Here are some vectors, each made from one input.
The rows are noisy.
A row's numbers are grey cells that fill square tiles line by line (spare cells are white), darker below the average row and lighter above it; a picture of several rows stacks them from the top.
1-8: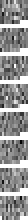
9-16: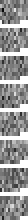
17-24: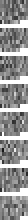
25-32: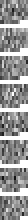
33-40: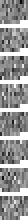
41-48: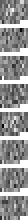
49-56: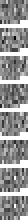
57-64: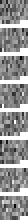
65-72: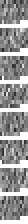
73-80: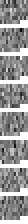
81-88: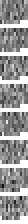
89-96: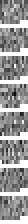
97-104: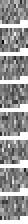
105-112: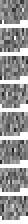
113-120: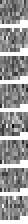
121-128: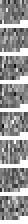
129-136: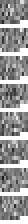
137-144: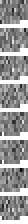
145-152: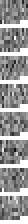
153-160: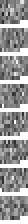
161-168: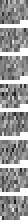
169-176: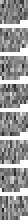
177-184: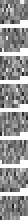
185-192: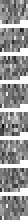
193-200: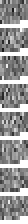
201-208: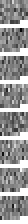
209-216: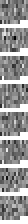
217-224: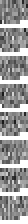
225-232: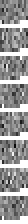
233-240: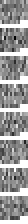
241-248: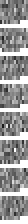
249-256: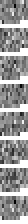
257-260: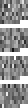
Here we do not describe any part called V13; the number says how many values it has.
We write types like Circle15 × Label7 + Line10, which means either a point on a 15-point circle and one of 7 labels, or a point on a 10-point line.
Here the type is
List2(Line11) × V13.
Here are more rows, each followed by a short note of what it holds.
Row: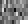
a value of V13, together with a list of two items
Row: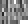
a value of V13, together with a list of two items
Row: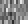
a value of V13, together with a list of two items
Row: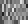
a value of V13, together with a list of two items
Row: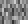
a value of V13, together with a list of two items
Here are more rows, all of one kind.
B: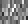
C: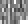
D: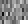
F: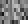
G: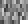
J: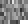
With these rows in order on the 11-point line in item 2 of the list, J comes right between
B and F.
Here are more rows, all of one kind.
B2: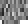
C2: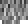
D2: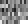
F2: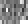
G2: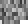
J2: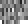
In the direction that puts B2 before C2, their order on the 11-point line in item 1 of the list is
G2, J2, B2, D2, C2, F2.
